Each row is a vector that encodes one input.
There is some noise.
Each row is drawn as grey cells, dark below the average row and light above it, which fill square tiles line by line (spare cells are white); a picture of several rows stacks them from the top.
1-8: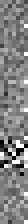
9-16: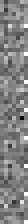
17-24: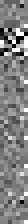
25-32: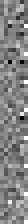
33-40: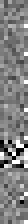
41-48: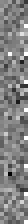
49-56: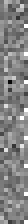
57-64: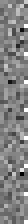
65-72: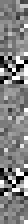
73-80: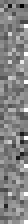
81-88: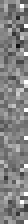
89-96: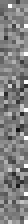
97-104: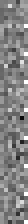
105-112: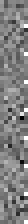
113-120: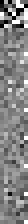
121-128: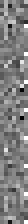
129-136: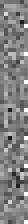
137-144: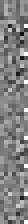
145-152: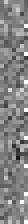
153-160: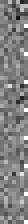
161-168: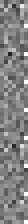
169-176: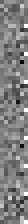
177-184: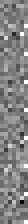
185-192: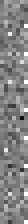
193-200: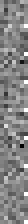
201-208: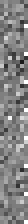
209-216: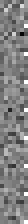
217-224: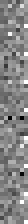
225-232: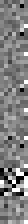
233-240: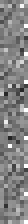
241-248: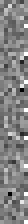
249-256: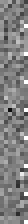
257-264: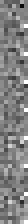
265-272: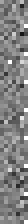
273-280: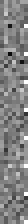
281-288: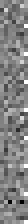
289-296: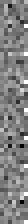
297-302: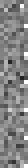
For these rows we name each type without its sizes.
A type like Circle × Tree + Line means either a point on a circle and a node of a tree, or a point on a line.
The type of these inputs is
(Bool × Bool × Bool × Bool + Unit) × Tree + Unit.
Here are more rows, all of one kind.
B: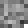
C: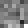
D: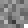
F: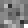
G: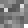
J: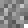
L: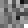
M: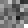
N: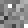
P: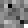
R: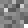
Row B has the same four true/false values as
J and N.
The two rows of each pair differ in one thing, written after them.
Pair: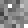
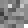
one of the four true/false values
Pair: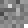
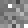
one of the four true/false values
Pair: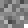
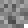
one of the four true/false values
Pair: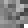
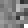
one of the four true/false values
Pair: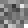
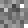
one of the four true/false values
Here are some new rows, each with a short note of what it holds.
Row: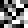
a fixed value
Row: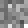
a node of a tree and four true/false values
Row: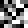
a fixed value
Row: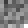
a node of a tree
